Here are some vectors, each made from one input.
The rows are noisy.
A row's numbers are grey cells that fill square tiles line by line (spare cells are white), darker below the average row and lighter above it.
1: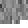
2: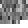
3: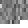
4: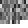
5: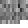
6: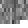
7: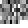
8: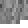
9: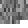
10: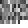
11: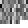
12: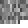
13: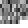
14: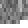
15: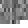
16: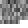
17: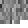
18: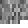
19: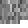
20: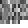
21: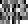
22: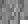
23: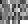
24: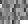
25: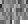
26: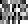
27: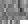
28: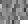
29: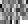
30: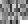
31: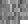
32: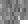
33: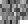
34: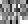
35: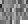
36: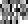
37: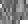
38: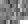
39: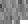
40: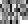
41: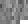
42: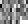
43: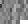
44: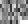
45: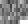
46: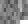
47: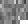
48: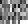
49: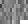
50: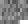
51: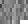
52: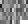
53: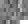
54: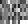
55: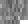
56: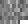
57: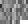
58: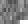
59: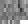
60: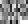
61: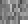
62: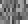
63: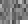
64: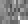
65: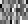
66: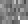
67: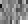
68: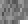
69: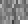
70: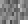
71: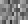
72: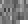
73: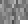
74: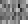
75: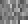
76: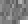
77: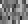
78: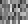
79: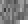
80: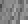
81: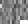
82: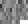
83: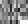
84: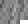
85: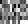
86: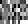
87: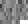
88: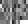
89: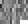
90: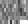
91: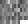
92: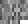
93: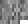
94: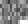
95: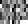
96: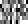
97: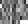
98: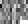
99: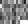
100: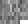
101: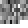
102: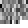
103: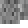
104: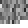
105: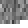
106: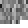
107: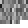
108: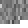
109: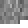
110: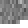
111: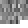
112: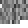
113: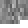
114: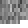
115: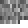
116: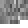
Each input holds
either a fixed value, or a point on an 8-point line and a point on a 9-point line, or a node of an 11-node tree.
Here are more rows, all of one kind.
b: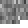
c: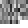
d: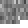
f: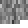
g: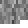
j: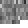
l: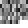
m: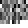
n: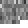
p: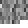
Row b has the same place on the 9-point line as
c, d, j and n.
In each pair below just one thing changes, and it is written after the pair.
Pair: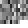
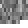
the place on the 8-point line
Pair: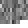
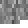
the place on the 9-point line
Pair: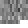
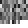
the place on the 9-point line
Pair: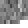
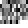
the place on the 9-point line
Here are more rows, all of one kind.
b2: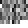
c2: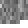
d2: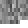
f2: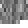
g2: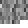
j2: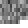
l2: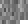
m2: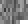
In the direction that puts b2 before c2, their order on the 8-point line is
f2, m2, j2, d2, b2, c2, g2, l2.
